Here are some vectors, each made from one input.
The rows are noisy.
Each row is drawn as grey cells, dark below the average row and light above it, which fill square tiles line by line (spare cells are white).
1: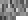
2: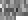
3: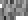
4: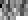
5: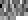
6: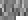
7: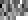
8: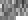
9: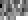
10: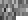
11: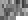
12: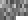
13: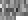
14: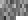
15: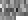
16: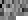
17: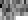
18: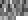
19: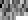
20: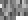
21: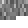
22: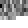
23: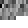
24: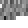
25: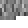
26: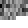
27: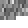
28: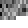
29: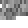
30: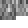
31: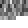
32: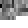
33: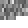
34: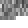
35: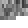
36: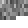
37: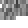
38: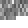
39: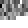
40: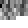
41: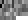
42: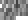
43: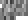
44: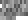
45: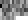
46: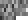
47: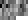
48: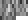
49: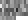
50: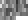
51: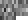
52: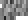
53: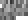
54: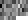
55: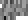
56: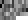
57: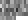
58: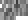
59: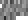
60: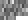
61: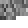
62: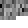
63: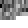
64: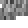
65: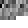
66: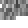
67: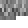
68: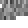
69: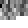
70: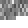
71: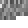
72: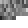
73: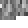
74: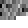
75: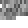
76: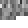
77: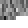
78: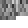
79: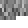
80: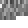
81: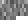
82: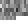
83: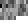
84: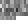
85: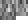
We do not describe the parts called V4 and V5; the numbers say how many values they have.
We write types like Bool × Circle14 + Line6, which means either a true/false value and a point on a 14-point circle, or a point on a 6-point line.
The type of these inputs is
(Bool × Bool × Bool + V4 × V5) × (Line3 × Line3 + Unit).
